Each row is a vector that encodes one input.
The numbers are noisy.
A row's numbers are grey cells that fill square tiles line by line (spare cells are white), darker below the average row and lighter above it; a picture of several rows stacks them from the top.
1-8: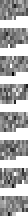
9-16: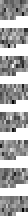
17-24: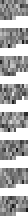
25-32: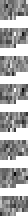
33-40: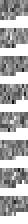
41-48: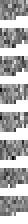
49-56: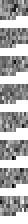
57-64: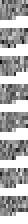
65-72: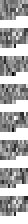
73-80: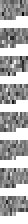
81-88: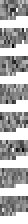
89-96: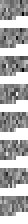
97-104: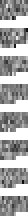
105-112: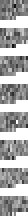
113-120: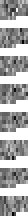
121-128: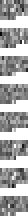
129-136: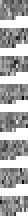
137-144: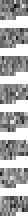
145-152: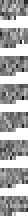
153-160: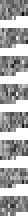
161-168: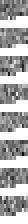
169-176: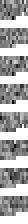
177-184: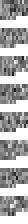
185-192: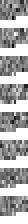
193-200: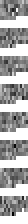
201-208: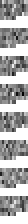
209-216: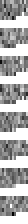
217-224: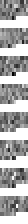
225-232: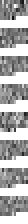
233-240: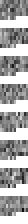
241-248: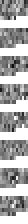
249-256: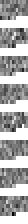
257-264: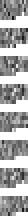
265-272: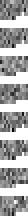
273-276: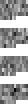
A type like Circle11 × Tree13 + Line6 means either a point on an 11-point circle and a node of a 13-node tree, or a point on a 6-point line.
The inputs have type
(Bool × Bool × Bool × Bool + Circle10) × Circle19.
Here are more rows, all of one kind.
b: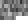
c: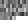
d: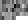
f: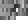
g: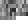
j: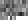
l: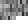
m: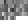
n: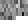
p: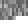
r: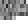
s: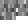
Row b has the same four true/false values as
d and m.
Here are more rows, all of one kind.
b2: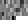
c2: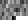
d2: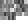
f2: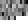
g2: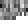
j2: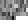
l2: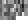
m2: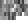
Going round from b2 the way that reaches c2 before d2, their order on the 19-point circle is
b2, f2, c2, g2, l2, m2, d2, j2.
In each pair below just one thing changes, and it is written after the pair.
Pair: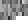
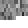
one of the four true/false values
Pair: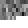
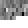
the place on the 19-point circle
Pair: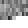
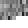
the place on the 19-point circle
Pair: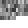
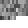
one of the four true/false values
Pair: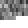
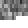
one of the four true/false values
